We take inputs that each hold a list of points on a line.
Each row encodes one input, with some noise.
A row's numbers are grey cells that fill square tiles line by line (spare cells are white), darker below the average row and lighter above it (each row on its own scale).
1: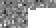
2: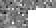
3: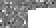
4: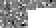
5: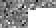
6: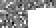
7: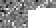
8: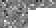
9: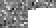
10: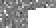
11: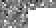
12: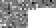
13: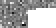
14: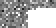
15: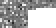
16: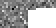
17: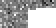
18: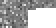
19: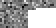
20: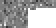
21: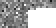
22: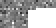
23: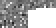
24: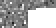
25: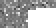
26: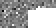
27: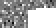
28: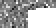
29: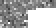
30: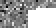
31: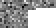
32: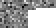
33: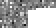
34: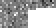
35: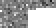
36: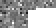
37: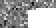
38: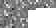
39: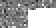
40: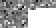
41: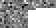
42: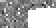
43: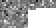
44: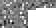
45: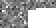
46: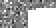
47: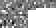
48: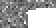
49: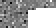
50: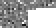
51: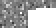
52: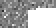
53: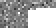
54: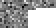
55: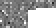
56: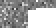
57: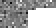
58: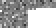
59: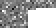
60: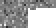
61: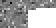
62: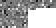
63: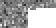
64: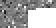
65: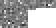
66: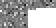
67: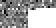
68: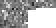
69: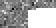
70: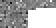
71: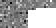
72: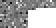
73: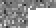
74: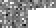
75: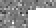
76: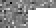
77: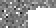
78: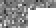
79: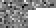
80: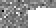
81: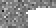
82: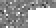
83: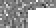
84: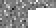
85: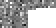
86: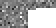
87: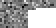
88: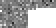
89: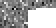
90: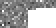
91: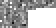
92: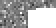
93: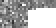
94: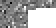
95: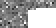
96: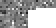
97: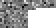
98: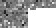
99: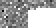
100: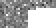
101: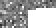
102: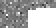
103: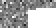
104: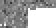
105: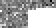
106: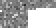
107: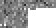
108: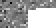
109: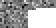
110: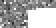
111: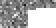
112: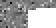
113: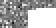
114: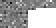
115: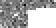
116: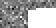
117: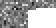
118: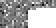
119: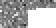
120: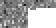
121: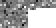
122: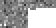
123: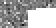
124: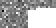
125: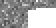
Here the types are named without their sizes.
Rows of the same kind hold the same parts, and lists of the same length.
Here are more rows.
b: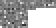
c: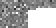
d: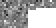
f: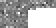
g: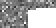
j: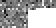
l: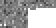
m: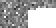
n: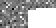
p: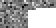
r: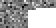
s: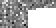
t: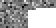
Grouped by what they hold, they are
b, c, f, g, m, n, s
d, j, l
p, r, t

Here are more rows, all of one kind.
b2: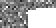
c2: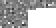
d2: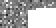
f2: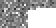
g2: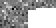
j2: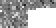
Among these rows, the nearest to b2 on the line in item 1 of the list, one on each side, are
d2 and g2.
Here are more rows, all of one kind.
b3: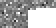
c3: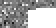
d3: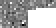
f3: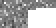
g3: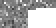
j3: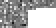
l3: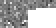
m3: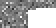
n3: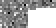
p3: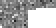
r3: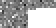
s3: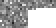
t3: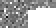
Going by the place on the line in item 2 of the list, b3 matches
d3 and j3.
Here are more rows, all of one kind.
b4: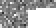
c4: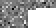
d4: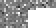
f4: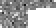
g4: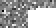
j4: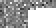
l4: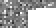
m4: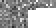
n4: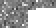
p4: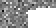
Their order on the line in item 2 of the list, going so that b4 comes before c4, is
j4, d4, n4, f4, b4, p4, m4, g4, l4, c4.
